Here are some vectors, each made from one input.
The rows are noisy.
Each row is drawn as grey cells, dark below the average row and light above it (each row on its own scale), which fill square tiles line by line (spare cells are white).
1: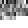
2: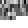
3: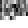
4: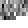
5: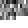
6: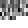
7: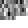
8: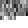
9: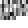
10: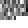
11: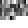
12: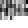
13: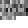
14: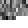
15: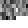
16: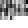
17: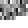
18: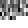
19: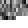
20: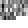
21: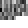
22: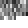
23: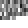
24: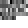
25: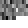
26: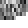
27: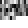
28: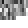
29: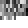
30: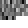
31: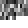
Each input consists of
a point on a 5-point line.
